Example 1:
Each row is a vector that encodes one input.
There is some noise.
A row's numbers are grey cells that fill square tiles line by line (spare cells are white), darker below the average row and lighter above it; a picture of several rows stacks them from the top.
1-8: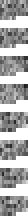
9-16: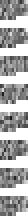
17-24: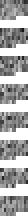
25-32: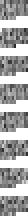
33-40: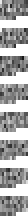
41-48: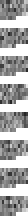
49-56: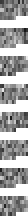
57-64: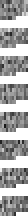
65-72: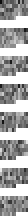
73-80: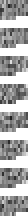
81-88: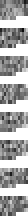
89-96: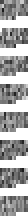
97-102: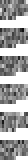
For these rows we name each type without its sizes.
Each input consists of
a point on a line.
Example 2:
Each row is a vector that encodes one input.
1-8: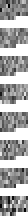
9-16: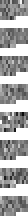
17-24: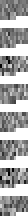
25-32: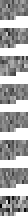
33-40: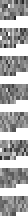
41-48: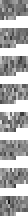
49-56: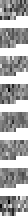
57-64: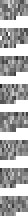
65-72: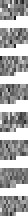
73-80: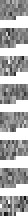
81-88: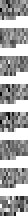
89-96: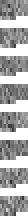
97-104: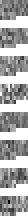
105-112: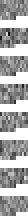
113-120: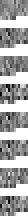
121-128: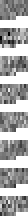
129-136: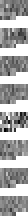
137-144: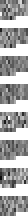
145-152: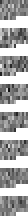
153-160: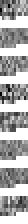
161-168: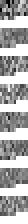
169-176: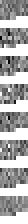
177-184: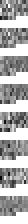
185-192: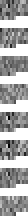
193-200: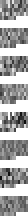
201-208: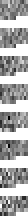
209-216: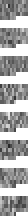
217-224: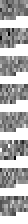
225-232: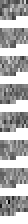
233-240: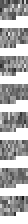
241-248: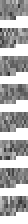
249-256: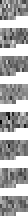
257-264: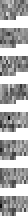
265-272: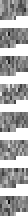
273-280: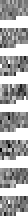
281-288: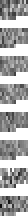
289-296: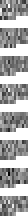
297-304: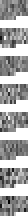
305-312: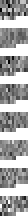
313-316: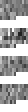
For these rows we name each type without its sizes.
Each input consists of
a point on a line.
